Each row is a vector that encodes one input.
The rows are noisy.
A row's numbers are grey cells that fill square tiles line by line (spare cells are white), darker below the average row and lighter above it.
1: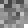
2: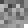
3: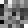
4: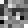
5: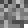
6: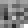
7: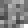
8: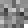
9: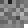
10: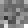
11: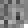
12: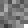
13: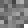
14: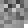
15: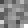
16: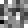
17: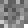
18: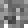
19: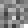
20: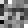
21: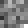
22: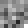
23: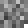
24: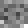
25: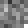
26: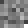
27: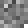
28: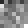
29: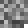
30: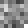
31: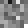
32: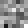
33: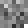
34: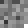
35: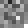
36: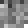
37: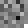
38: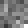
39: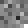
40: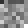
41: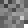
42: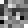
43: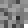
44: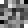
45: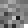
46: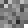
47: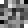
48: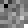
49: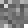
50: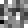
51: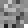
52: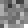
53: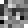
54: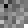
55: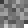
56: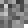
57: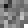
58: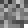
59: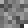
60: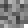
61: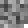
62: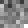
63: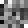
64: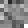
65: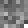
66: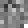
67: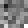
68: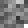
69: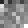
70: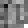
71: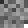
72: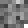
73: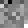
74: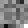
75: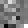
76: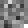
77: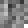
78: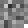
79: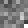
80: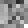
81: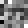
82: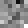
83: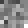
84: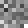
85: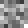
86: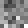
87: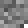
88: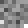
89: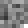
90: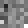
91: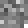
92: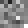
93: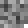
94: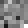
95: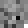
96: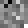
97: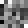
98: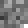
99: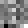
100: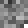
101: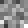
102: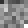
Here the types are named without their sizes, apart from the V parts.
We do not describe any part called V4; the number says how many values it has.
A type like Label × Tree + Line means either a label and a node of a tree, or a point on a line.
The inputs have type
Bool × Bool × Bool × (Circle + V4) × Line + Label.
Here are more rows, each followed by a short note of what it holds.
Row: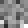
a point on a line, three true/false values and a value of V4
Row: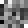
a label
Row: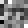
a label
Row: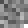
a point on a circle, a point on a line and three true/false values
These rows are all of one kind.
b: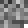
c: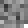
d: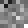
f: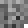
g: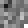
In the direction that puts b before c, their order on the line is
f, b, d, c, g.
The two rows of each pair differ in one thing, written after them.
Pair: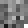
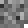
the place on the line
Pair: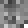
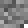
one of the three true/false values
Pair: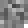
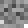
the place on the line
